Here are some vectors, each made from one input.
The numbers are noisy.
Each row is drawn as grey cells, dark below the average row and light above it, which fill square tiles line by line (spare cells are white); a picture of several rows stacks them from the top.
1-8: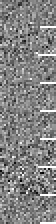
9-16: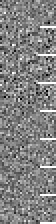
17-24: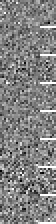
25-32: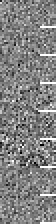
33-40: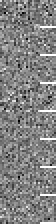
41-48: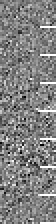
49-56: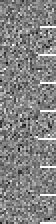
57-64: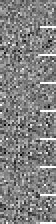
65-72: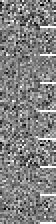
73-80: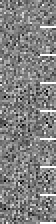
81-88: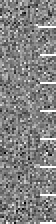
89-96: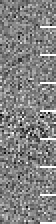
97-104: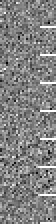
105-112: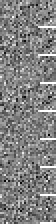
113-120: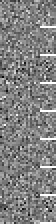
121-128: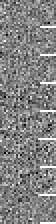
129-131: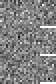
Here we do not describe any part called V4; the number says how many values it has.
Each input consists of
either a true/false value and a value of V4, or a list of up to two points on a 5-point circle.
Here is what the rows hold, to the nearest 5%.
About 35% of them hold a true/false value and a value of V4. The rest are lists of up to two points on a 5-point circle: about 5% of all rows are empty, 30% hold one and 30% two.
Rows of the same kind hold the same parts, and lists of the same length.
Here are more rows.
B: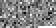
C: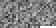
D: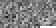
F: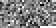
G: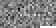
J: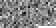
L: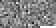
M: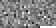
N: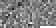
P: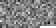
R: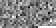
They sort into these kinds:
B, J, R
C, D, G, N
F
L, M, P

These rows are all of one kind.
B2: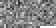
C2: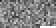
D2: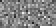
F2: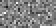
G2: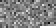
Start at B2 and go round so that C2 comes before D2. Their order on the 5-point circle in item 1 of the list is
B2, C2, D2, F2, G2.
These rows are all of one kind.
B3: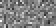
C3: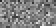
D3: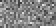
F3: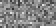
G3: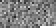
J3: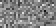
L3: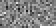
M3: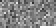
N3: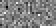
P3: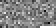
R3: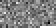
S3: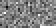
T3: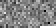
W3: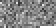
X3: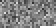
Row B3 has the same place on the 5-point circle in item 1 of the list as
D3, F3, J3 and W3.
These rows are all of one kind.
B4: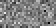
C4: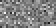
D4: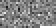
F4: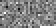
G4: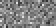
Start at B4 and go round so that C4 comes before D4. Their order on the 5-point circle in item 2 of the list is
B4, C4, D4, G4, F4.
